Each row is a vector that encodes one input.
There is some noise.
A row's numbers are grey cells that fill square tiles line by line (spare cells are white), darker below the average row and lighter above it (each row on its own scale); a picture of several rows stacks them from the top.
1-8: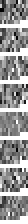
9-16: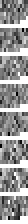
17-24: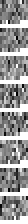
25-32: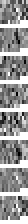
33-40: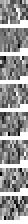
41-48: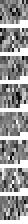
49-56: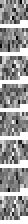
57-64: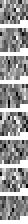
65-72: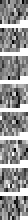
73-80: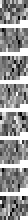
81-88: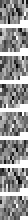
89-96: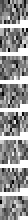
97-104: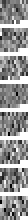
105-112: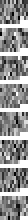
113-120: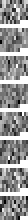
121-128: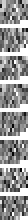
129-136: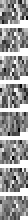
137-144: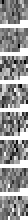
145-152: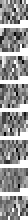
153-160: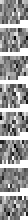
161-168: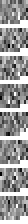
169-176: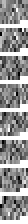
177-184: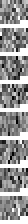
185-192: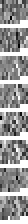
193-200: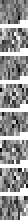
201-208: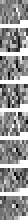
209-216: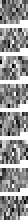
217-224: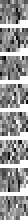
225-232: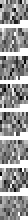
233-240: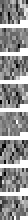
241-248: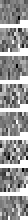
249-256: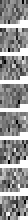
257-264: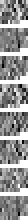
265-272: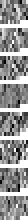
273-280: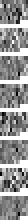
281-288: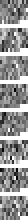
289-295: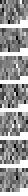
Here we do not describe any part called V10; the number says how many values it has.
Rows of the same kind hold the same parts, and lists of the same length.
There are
3 kinds of row.
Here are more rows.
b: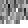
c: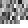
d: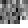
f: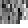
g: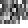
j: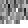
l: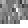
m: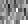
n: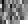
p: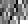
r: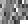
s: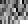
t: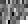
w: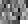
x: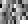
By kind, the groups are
b, j, m
c, l, r, x
d, f, g, n, p, s, t, w

